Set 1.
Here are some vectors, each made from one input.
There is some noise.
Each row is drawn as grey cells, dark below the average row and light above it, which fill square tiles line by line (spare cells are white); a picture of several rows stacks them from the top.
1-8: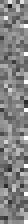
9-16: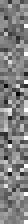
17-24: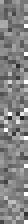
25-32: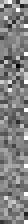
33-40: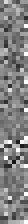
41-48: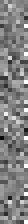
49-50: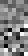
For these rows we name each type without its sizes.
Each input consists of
a point on a line.
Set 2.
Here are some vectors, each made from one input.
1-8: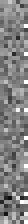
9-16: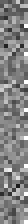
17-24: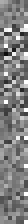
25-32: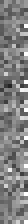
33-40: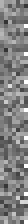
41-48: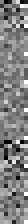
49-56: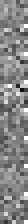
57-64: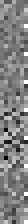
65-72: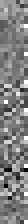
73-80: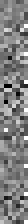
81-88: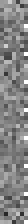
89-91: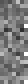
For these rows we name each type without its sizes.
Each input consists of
a point on a line.
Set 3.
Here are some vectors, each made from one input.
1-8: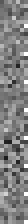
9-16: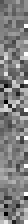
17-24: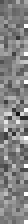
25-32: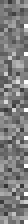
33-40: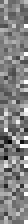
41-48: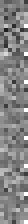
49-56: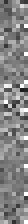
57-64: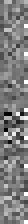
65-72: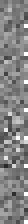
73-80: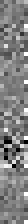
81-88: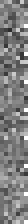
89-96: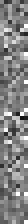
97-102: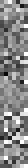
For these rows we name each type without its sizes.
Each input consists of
a point on a line.
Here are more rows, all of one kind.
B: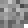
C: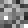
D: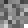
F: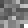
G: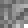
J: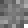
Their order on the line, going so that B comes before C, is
B, D, C, J, F, G.
